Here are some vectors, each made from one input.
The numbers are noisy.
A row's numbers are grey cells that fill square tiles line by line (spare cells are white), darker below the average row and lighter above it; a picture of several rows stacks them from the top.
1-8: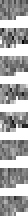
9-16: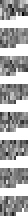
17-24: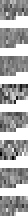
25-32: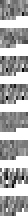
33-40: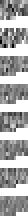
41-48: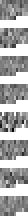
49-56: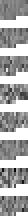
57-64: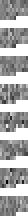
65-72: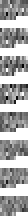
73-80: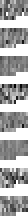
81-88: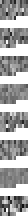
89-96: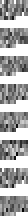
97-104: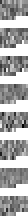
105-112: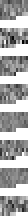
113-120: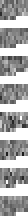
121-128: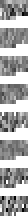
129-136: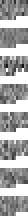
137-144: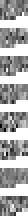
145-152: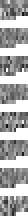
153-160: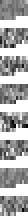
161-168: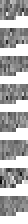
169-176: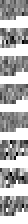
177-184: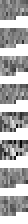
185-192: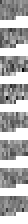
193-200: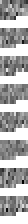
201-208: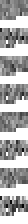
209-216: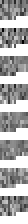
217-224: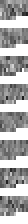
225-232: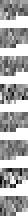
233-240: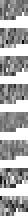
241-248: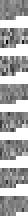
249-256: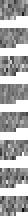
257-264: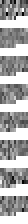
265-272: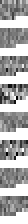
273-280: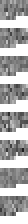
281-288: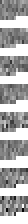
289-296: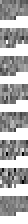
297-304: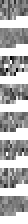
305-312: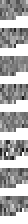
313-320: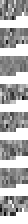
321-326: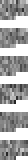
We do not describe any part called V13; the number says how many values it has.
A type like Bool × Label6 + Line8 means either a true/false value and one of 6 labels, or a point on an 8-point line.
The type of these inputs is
Line5 × List2(V13) + List2(Line9).
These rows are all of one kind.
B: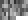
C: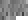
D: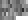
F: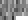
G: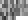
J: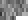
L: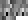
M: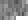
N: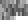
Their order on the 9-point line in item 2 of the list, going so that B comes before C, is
N, M, G, L, J, B, C, D, F.
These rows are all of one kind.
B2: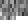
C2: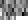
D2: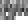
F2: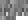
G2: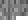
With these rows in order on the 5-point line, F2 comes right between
C2 and D2.
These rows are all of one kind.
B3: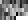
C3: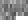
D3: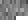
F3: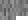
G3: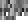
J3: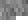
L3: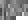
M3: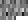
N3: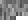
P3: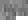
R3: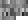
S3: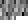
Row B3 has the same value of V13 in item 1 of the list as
J3 and P3.
